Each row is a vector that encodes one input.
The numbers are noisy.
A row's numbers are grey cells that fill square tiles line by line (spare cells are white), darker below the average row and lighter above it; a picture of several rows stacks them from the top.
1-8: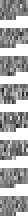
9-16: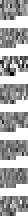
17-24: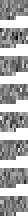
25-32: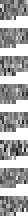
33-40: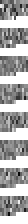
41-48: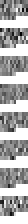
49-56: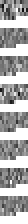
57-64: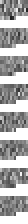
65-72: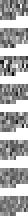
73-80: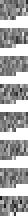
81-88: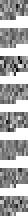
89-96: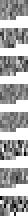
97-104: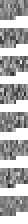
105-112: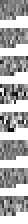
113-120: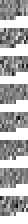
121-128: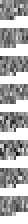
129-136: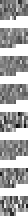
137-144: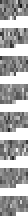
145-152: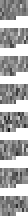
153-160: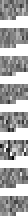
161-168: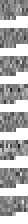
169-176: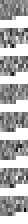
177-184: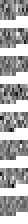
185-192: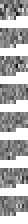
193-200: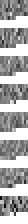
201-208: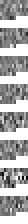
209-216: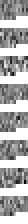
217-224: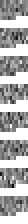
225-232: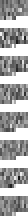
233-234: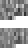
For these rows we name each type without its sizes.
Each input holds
a label, together with either a point on a circle, a point on a line and a node of a tree, or a label.
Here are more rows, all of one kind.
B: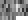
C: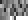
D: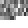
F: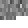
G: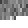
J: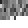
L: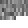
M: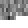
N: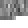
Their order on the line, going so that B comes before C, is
D, M, B, J, G, N, C, L, F.
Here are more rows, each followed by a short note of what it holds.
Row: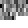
two labels
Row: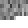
two labels
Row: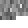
a point on a circle, a label, a point on a line and a node of a tree
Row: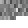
a point on a circle, a label, a point on a line and a node of a tree
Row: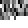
a point on a circle, a label, a point on a line and a node of a tree
